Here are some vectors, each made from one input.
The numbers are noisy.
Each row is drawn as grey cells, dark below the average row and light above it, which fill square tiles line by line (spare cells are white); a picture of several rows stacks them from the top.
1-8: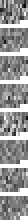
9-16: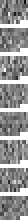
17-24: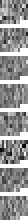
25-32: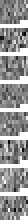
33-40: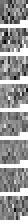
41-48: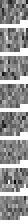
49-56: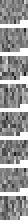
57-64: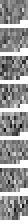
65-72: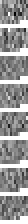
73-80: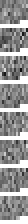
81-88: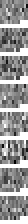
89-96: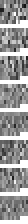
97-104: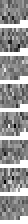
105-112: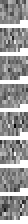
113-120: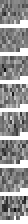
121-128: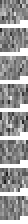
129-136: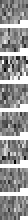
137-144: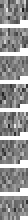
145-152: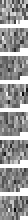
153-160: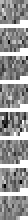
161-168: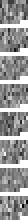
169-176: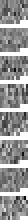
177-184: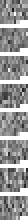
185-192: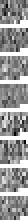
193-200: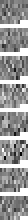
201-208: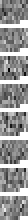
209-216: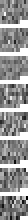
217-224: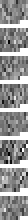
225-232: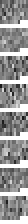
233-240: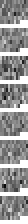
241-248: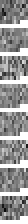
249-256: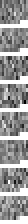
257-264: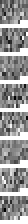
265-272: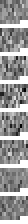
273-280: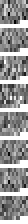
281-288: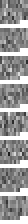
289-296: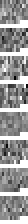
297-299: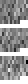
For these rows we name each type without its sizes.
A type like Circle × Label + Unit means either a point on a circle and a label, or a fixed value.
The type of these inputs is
List(Circle).
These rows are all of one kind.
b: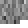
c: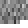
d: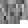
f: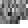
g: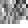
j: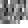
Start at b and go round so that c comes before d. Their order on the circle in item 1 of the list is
b, g, j, c, f, d.
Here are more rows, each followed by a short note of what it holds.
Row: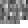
a list of one item
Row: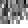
a list of one item
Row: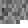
a list of one item
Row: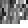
a list of one item
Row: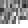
the empty list
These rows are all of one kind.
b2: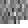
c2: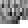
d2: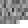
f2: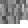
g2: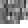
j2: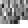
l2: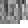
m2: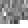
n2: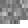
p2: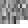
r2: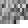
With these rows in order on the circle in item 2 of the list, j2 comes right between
c2 and d2.
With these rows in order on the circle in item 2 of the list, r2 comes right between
b2 and c2.
